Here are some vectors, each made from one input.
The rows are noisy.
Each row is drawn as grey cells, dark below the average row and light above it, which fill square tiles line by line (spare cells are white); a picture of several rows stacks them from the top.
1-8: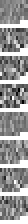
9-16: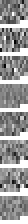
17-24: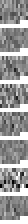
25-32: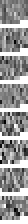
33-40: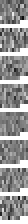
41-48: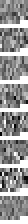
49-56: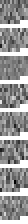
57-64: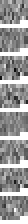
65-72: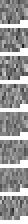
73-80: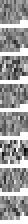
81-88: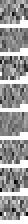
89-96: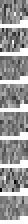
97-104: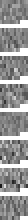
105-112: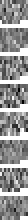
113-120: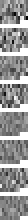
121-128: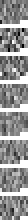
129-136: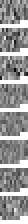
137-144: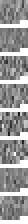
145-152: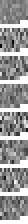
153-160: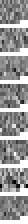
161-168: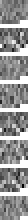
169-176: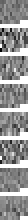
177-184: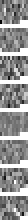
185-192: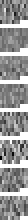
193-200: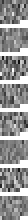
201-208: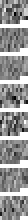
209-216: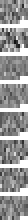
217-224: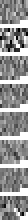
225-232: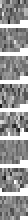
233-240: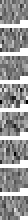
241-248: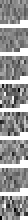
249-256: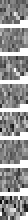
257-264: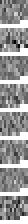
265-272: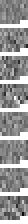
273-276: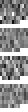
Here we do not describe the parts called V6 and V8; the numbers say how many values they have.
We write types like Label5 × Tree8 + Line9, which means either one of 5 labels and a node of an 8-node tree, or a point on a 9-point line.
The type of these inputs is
Line7 × List2(V6) × V8 + List2(Line9).
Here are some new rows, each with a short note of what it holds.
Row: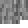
a point on a 7-point line and a value of V8, together with a list of two items
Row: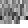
a list of two items
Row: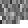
the empty list
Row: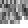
a list of one item
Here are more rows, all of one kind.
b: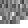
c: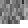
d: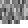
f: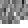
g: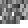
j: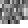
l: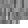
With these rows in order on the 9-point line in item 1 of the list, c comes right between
g and j.
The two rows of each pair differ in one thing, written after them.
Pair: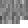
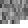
the value of V8
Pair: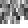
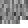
the value of V8
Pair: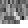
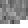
the value of V8
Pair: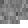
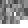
the value of V8
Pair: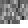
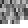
the value of V8
